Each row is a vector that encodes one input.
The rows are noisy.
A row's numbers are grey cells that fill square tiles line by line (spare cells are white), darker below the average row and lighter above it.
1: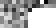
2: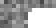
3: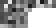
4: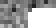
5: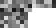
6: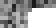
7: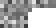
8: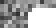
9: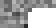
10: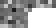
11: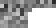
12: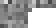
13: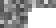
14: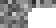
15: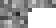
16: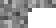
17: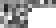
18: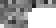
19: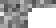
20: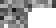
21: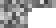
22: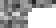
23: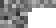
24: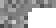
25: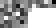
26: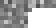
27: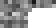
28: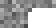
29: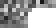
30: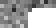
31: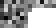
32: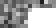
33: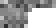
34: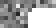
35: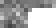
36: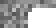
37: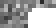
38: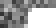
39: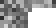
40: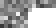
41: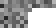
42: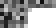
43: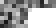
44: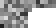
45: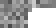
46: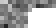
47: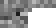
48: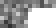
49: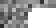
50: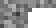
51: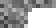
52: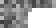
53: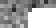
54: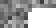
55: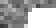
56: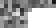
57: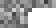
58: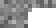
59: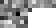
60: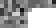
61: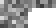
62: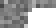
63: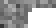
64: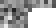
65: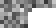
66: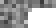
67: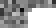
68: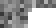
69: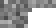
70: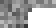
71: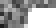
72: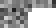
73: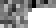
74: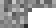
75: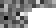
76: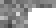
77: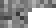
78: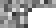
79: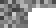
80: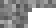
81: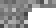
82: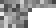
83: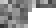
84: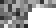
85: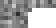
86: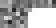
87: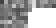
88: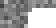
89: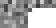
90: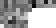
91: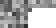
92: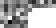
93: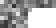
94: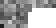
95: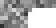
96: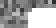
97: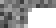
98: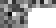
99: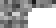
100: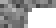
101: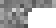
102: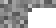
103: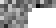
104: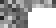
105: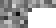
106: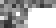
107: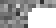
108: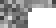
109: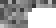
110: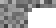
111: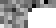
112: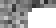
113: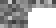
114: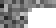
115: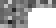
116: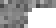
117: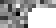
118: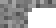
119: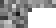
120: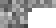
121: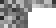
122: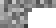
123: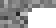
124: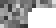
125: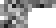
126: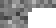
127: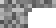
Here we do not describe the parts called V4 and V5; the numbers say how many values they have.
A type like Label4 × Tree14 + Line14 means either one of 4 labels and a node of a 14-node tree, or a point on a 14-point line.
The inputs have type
Bool × (Line6 + V4) + V5.
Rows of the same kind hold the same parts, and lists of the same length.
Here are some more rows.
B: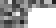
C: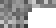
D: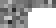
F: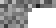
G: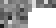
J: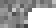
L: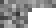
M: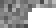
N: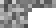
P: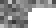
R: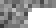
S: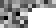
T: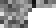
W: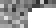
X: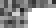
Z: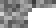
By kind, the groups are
B, D, P, T, W, X, Z
C, J, L, M, R
F, G, N, S

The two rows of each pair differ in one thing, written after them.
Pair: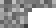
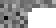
the true/false value
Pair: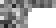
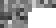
the true/false value
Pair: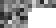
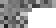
the value of V4
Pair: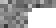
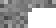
the value of V4
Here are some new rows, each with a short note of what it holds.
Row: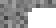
a true/false value and a value of V4
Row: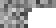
a point on a 6-point line and a true/false value
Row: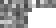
a point on a 6-point line and a true/false value
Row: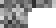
a point on a 6-point line and a true/false value
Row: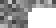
a value of V5
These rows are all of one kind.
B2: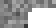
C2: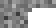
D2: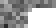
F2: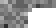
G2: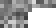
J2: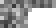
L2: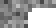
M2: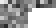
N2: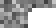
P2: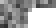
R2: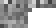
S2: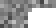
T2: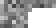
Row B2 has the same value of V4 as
C2 and P2.
